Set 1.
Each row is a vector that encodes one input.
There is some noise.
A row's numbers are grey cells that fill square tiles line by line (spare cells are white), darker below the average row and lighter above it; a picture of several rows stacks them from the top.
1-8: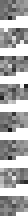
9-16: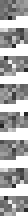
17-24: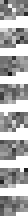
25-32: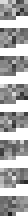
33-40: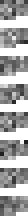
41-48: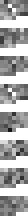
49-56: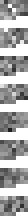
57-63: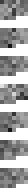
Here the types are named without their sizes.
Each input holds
either a point on a line, or a node of a tree.
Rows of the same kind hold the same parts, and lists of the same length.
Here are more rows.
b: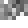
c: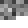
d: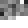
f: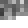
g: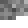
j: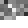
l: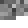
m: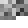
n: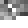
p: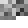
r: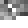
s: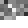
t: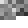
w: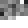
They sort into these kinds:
b, j, m, n, p, r, s, t
c, d, f, g, l, w

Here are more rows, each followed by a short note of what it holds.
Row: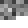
a node of a tree
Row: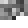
a point on a line
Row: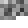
a point on a line
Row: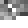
a point on a line
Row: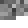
a node of a tree
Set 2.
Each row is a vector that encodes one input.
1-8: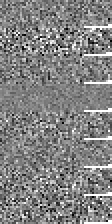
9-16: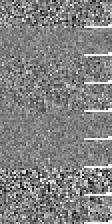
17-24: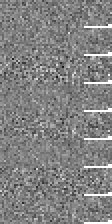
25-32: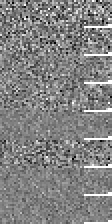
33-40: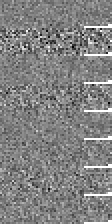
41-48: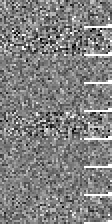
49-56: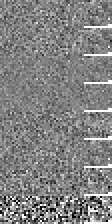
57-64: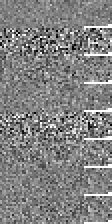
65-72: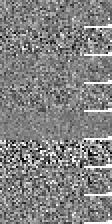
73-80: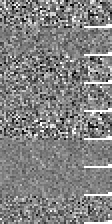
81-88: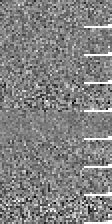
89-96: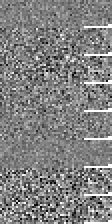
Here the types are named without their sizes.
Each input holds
either a point on a circle, or a fixed value, or a node of a tree.
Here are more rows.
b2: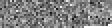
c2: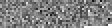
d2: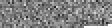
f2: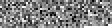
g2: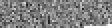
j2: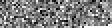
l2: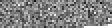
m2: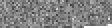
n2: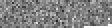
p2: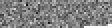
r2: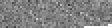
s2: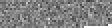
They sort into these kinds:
b2, d2, g2, j2, l2, p2
c2, f2, m2, n2, s2
r2

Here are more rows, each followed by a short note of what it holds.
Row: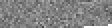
a node of a tree
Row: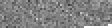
a fixed value
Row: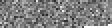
a point on a circle
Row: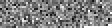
a fixed value
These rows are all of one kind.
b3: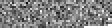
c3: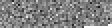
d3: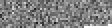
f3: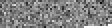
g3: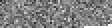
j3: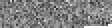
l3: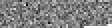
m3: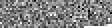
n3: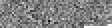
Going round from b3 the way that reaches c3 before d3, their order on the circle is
b3, f3, g3, m3, c3, n3, d3, l3, j3.
